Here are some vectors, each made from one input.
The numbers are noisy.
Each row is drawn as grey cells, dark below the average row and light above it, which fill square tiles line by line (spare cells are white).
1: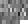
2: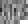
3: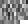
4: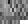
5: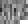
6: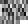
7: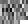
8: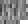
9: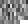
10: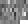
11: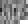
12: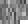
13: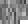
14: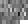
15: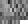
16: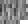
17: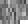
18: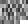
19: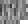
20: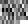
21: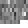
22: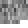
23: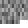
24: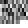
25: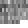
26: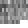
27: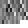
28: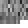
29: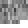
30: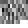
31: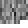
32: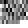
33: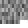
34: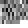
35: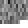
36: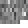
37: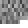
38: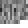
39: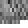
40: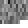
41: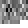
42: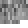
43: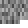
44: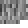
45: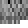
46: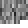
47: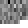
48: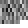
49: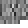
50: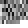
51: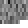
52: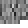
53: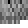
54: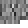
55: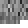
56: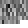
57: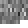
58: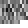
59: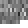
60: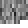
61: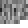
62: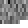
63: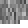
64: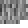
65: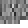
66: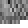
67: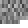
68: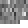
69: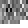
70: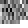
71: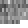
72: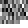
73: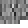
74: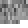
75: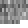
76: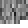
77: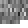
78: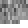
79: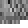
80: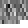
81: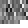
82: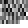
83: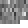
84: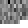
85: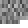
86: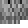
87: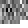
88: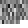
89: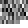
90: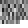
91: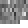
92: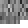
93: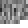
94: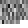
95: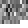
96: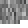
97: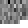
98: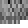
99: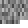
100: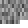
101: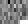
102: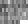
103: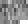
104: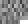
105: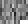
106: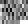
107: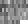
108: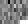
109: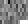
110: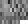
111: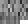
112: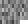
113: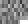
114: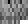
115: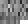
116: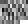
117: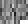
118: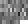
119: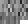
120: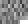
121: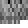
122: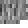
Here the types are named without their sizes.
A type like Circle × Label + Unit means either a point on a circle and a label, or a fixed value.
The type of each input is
Bool × Bool × Bool × Bool + Line × Tree.
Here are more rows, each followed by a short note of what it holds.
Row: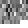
a point on a line and a node of a tree
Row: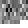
a point on a line and a node of a tree
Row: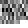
a point on a line and a node of a tree
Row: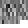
a point on a line and a node of a tree
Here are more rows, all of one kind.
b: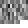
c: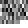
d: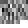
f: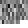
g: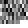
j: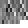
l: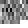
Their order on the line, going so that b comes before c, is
j, b, l, f, d, c, g.
